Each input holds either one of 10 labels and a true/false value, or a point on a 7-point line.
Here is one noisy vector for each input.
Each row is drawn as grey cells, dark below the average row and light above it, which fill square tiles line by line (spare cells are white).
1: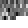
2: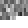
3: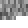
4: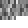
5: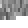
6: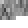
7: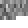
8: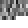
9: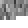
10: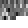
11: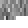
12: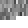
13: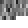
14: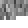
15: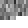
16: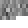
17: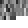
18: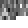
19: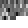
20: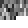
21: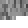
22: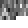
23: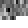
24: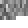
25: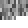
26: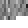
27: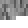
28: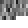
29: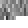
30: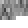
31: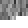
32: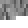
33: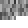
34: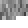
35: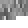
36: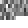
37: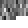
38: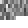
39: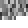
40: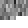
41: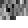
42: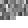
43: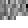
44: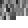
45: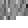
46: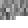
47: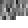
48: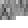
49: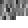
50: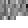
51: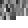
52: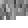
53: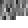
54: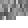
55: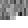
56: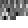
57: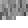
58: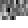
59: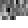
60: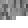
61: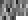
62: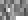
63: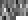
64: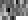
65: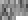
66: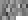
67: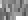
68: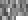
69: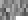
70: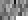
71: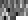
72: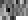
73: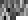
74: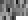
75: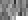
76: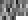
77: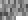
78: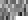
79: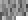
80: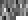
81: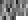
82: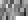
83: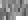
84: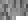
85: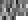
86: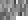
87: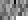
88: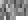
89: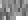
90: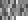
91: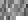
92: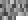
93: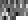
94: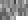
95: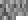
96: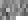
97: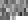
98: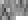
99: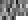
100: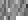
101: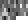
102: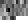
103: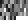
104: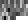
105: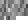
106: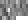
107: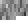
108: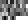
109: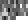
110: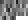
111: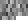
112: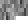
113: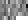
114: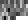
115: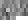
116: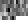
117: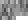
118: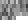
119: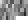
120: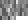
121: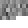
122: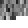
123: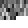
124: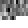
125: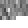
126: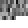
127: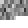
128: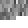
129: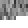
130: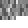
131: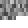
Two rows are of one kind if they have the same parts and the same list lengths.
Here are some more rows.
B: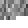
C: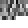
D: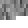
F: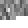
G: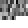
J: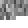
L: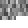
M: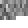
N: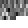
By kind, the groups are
B, D, F, J, L, M
C, G, N

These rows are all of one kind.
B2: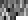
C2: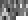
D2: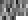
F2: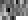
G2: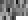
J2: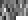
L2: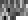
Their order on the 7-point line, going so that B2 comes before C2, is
L2, B2, C2, J2, D2, G2, F2.
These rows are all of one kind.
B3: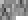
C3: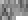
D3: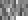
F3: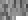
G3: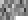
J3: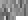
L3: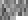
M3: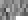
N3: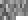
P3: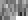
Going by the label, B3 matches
C3, G3 and L3.
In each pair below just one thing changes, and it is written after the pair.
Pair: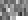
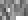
the true/false value
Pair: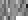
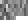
the label
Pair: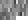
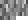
the label
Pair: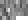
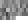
the label
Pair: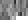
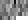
the label
